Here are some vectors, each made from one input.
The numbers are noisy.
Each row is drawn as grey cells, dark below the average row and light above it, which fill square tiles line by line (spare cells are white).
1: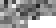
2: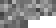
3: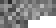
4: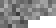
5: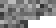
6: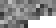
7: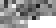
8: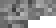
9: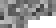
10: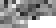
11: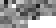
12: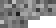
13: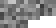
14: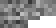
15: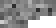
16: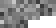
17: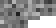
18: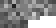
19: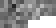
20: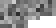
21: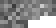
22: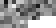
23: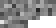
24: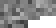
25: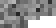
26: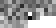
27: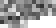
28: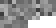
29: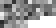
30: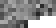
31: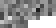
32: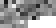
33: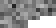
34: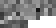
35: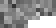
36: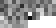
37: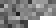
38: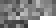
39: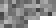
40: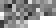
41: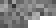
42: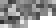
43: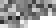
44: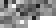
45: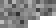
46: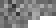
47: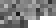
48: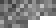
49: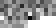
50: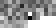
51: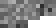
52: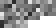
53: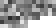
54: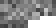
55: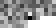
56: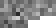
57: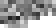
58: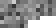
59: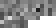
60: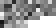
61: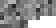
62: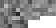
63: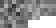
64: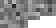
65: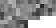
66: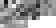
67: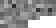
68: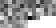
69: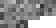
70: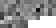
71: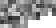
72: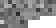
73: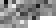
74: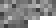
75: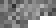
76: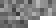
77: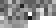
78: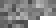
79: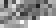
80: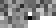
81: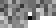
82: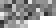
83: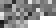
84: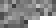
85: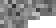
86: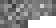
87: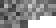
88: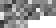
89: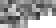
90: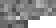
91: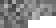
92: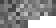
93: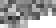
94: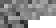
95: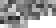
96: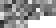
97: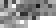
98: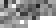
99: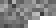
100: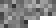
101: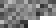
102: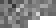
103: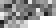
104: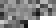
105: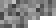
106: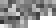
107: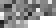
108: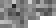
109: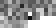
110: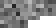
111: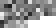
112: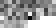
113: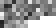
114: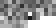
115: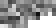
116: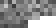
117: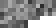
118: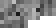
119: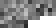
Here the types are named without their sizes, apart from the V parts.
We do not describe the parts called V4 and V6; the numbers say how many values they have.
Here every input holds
either a point on a line, a true/false value and a value of V6, or a value of V4.
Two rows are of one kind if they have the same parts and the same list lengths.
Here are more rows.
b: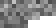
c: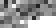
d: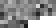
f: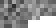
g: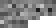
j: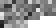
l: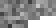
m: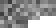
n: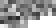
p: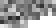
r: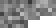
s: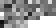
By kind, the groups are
b, d, f, g, l, m, r
c, j, n, p, s

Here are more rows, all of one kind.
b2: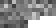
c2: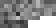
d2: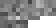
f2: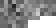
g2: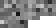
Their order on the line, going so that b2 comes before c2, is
b2, c2, g2, f2, d2.
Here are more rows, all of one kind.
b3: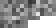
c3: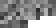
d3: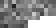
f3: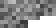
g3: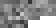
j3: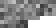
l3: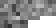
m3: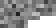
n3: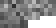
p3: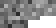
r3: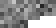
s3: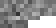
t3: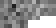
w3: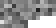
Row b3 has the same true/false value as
c3, g3 and w3.
